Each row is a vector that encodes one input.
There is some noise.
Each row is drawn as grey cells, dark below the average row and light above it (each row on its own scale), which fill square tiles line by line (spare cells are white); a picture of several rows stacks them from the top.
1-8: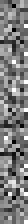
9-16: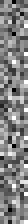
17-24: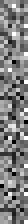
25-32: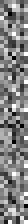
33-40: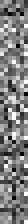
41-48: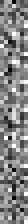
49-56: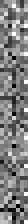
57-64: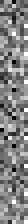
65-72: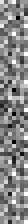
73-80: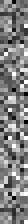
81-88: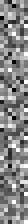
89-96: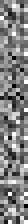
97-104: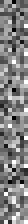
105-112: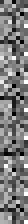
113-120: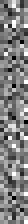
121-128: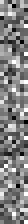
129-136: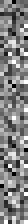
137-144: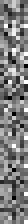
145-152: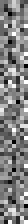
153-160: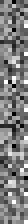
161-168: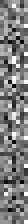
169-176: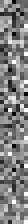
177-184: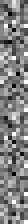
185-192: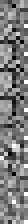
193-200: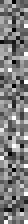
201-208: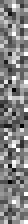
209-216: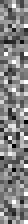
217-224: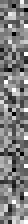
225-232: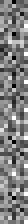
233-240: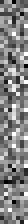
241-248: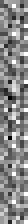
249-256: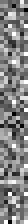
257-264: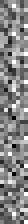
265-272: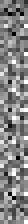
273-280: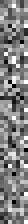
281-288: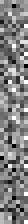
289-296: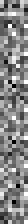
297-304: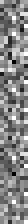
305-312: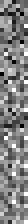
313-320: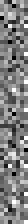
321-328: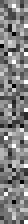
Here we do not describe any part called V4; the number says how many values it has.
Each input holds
either a point on an 11-point line, or a list of up to two items, each a point on a 7-point line and a value of V4.
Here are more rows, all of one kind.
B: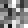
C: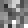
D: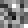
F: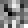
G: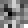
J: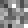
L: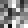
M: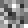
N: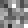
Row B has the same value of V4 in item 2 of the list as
G and L.
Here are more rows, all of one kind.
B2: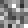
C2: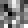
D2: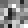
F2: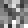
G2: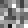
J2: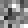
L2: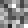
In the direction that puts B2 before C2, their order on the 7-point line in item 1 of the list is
D2, G2, L2, B2, F2, J2, C2.
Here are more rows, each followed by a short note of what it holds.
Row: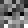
a list of one item
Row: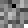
a point on an 11-point line
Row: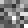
a point on an 11-point line
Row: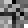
a list of one item
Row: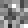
a list of two items
